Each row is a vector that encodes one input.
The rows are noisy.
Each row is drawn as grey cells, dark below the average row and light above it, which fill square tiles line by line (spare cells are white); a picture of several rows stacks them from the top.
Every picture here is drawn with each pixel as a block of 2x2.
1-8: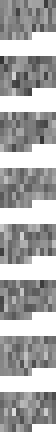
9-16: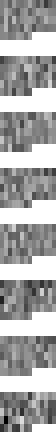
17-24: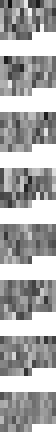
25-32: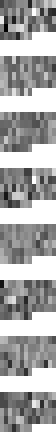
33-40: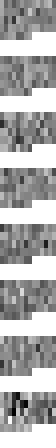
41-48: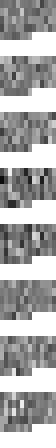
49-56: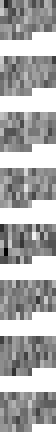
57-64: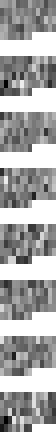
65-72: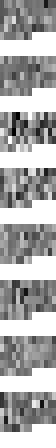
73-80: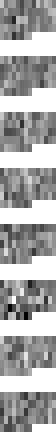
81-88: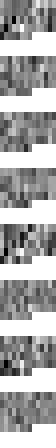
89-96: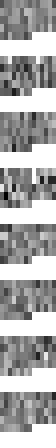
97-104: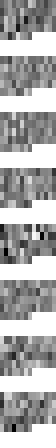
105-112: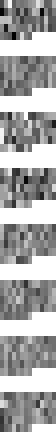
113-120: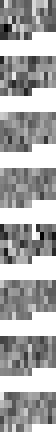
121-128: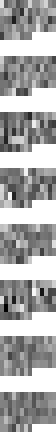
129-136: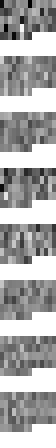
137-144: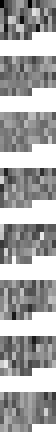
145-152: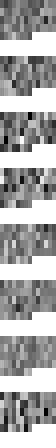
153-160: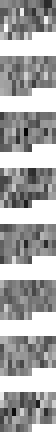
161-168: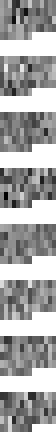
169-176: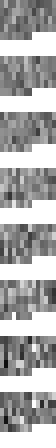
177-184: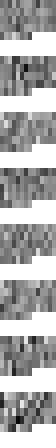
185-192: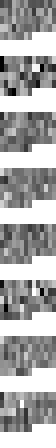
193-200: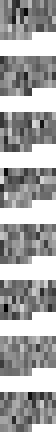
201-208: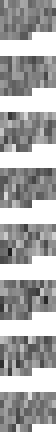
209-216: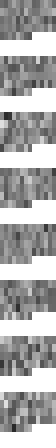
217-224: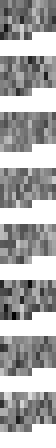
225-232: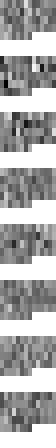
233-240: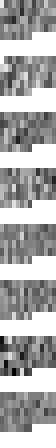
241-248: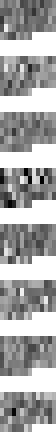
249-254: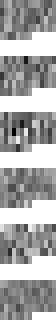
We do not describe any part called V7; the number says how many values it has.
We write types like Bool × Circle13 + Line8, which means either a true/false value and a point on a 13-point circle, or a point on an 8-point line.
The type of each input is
Bool × Bool × Bool × Bool × (Line8 + V7) + List2(Line5).
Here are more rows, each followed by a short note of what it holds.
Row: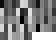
the empty list
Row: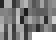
the empty list
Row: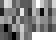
a list of one item
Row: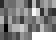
a list of two items
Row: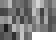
a list of one item
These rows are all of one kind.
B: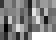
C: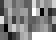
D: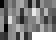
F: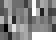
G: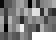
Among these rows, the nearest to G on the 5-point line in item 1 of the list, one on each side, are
B and C.
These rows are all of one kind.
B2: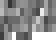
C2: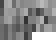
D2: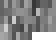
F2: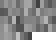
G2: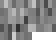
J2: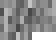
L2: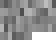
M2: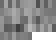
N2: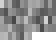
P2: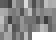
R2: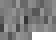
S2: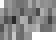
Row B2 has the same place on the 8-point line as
F2 and J2.
